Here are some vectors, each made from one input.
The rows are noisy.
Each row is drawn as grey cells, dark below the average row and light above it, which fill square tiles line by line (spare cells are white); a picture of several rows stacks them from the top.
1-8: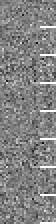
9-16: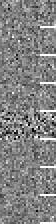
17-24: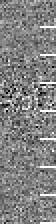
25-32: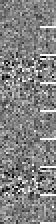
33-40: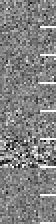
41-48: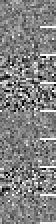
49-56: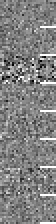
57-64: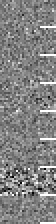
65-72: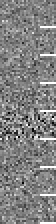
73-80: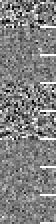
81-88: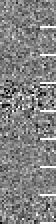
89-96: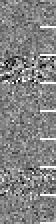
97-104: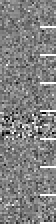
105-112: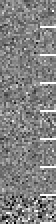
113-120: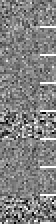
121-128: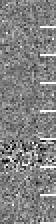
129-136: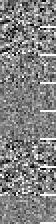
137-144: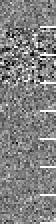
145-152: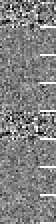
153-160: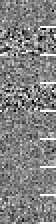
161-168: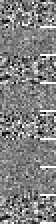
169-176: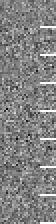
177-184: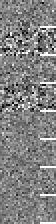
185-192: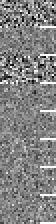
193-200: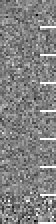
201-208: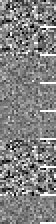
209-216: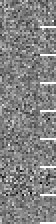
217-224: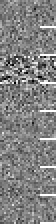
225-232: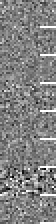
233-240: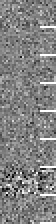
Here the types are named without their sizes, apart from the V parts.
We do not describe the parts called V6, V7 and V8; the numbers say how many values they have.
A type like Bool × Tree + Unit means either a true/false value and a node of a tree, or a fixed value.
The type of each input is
(Bool × Bool × Bool × Bool + Unit) × V6 × V7 × V8 + List(Line).
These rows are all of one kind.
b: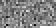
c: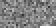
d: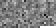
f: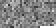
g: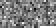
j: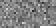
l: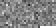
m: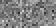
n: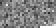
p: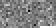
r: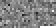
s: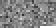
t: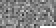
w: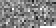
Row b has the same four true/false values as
f, n, s and w.
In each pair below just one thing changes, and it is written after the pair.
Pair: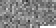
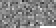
the value of V7
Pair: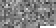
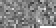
the value of V7
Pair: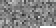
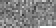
the value of V7
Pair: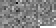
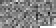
one of the four true/false values
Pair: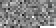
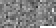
the value of V8
